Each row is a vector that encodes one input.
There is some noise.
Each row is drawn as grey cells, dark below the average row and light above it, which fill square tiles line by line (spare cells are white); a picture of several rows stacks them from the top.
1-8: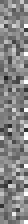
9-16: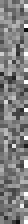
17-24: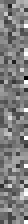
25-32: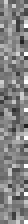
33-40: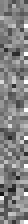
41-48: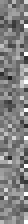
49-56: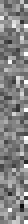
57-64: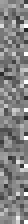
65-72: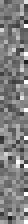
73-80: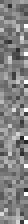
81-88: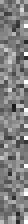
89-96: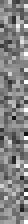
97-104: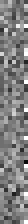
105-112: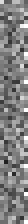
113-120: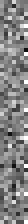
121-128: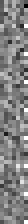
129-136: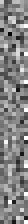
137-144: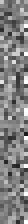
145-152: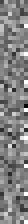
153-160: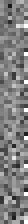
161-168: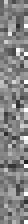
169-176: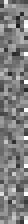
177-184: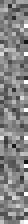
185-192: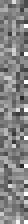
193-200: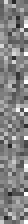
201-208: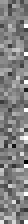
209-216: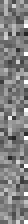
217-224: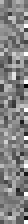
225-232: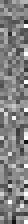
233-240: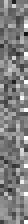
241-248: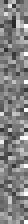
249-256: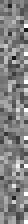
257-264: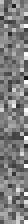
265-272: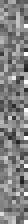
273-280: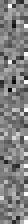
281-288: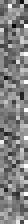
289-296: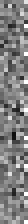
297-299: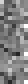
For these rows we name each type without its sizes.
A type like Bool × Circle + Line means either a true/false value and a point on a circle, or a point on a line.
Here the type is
Circle × (Circle + Unit) × Line × Line.
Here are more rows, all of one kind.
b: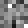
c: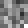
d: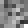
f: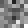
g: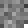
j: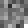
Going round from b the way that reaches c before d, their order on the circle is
b, g, c, j, f, d.
